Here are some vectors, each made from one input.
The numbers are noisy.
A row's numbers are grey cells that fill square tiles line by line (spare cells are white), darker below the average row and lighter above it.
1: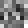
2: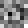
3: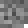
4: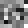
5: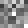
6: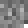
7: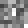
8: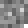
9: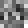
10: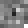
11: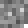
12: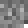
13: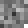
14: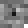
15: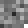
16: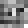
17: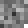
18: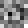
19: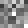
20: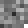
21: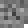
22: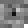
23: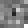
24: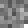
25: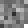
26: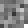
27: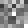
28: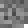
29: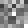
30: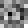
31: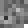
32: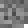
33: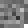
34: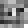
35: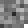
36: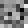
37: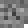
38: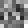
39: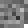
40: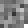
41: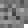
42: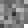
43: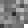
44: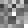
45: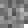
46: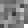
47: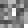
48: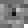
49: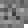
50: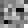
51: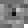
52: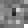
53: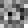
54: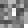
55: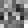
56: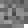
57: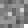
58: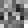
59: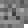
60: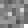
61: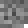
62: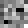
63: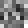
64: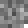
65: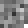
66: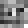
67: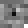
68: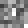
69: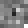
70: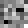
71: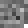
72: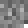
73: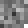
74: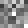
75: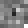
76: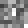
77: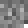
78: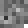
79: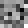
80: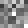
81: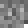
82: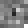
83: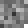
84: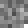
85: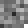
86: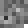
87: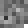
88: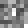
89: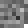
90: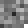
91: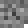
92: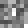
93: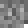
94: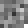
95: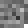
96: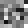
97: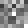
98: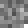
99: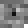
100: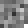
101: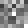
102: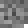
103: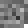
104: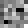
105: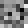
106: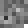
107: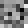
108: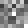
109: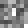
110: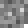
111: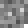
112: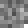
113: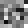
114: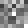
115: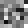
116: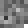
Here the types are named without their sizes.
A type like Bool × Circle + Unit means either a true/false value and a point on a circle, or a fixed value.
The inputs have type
Line + Tree.
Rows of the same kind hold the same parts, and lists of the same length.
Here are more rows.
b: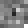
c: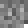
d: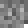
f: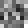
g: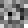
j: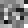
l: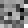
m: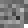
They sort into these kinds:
b, c, d, m
f, g, j, l

